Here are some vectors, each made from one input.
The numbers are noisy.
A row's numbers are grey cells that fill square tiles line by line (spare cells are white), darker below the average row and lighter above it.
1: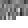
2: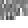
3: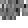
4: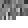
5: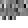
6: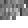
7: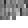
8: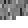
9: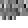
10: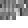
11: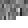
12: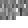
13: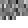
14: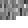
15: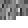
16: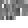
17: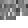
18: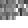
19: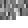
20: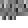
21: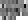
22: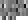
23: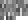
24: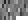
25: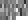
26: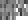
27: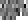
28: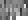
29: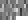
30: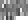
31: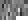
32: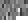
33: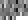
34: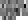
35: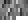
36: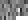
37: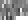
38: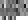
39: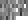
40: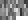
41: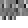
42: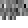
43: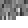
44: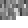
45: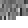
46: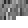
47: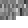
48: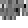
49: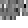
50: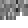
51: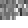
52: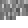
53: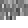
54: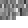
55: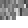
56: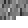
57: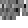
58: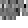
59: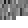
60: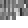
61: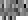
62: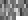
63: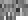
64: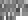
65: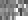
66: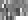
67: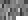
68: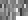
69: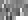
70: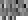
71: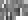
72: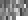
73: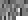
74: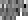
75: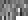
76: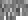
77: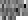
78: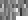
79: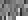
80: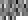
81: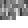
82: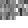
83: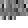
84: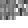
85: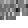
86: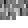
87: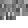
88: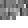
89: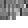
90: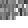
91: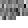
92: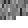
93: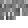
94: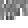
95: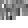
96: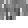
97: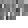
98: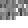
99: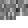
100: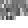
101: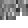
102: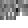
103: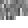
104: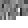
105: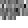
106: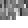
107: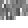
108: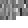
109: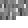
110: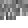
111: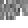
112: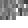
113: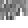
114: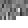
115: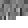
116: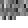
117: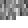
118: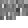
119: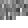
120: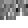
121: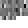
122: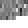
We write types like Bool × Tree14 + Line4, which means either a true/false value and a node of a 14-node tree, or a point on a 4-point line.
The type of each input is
Bool × (Line5 + Line6).
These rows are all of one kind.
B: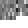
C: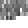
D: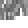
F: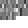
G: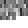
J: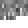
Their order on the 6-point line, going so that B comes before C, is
B, J, G, F, C, D.
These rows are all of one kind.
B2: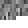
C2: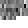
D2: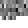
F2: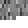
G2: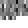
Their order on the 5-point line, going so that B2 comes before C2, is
G2, B2, D2, C2, F2.
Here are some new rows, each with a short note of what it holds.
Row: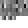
a point on a 5-point line and a true/false value
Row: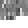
a point on a 6-point line and a true/false value
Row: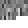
a point on a 5-point line and a true/false value
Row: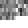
a point on a 6-point line and a true/false value
